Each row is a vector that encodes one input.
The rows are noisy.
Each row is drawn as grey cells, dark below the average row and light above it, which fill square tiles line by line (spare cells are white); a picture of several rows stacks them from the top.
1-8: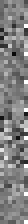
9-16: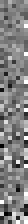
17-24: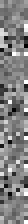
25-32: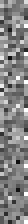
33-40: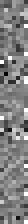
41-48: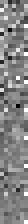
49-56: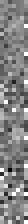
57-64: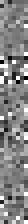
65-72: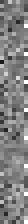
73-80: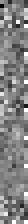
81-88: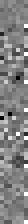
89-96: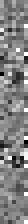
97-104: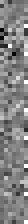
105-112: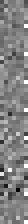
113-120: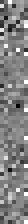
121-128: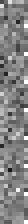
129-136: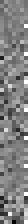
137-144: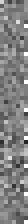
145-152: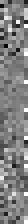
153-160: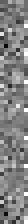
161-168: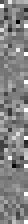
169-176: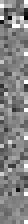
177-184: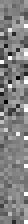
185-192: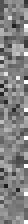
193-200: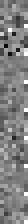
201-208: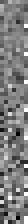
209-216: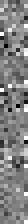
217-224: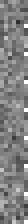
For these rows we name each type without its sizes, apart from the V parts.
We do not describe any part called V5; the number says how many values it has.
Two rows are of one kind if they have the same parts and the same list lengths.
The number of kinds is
5.
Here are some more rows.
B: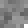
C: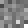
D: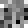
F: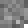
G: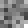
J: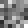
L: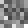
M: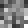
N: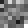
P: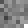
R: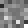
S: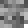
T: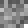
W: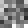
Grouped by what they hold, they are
B
C, F, J, M, P, R
D, L, N, S, W
G
T

